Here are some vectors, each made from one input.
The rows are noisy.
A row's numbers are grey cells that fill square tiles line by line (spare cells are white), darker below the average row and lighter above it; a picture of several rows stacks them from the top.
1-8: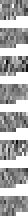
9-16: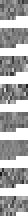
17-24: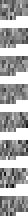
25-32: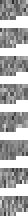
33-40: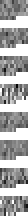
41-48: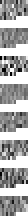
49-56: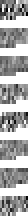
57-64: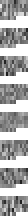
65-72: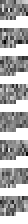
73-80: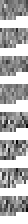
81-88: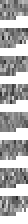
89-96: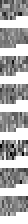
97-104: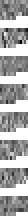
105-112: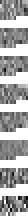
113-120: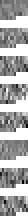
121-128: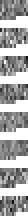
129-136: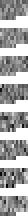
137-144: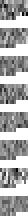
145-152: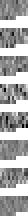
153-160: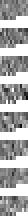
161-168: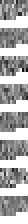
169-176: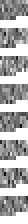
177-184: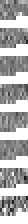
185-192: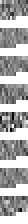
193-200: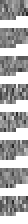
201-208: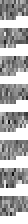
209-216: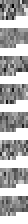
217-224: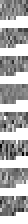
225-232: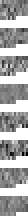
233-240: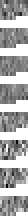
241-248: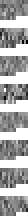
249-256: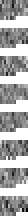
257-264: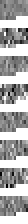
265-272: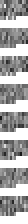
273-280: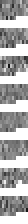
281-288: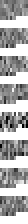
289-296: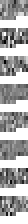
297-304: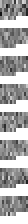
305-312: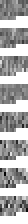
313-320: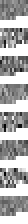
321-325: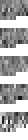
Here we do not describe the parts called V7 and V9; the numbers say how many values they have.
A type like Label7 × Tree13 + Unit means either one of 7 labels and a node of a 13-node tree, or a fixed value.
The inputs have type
Line5 × V7 + Line11 × (Tree8 + V9).
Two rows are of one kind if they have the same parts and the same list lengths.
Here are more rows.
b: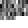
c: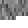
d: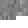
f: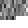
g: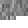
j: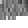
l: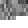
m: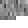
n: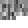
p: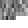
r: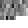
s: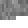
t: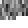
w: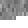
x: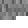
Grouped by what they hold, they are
b, g, p, r, s
c, f, j, t, x
d, l, m, n, w

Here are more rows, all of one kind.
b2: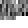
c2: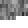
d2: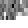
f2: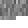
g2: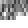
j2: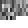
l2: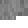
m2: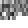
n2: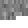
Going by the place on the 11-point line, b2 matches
f2 and j2.
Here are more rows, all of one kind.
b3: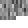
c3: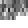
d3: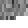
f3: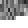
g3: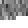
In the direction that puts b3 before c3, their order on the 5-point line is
d3, f3, b3, g3, c3.
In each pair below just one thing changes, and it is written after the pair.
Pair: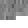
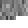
the value of V9
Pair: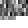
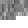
the value of V9
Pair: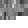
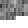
the place on the 11-point line
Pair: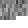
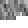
the value of V9
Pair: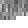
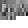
the place on the 11-point line
